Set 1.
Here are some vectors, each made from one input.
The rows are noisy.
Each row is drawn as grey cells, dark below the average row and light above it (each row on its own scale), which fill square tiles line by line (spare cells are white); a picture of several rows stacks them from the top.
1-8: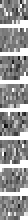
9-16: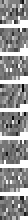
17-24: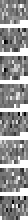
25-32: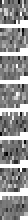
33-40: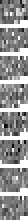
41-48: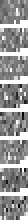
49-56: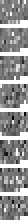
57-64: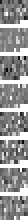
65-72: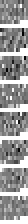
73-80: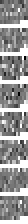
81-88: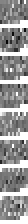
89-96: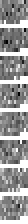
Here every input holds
a point on a 10-point circle.
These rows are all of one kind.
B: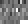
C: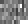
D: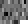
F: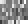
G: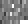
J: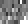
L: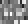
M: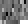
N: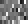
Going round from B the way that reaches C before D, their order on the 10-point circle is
B, L, C, N, F, G, D, M, J.
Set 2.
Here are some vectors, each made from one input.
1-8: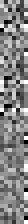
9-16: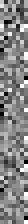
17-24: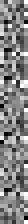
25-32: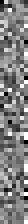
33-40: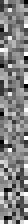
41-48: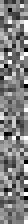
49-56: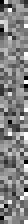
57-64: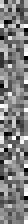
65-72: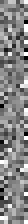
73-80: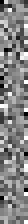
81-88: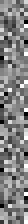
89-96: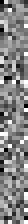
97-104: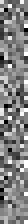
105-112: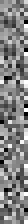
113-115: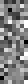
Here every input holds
either a fixed value, or a node of an 18-node tree.
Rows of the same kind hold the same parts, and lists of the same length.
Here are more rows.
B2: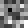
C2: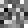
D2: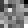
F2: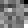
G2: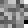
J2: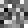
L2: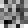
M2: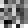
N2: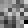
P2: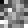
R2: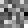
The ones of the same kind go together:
B2
C2, D2, F2, G2, J2, L2, M2, N2, P2, R2

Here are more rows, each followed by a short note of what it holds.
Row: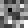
a fixed value
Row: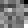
a node of an 18-node tree
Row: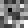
a fixed value
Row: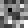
a fixed value
